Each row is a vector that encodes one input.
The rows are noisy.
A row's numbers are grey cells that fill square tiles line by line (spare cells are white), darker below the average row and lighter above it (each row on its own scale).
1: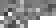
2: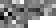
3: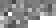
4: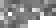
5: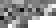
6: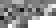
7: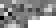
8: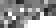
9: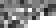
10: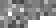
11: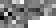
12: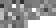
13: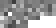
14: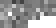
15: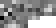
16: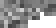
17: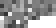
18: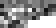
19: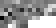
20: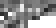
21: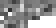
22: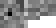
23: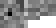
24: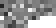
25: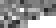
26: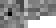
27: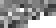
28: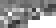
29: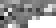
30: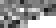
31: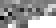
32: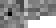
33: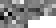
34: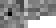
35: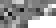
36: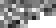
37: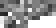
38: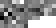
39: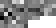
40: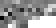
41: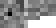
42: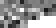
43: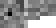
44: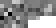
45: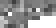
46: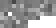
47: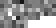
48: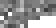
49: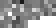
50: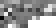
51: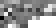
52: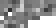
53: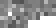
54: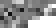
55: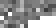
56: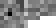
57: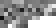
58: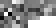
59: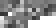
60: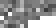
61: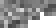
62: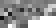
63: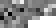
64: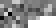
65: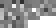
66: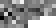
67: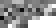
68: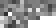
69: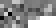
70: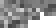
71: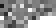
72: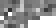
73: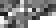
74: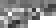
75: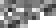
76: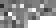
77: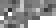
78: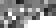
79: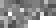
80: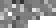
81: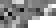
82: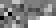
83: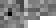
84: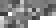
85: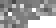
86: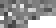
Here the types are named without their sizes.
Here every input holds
a list of points on a circle.
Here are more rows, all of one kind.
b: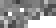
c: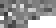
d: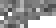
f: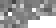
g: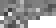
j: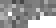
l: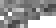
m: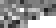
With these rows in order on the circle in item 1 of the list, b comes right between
j and m.
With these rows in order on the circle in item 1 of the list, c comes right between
f and g.
